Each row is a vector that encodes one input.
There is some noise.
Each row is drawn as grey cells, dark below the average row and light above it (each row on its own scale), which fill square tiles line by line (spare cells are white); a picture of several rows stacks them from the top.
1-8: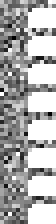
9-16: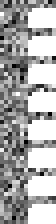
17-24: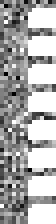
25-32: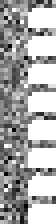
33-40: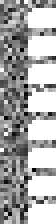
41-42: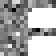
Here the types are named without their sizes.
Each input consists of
a label.
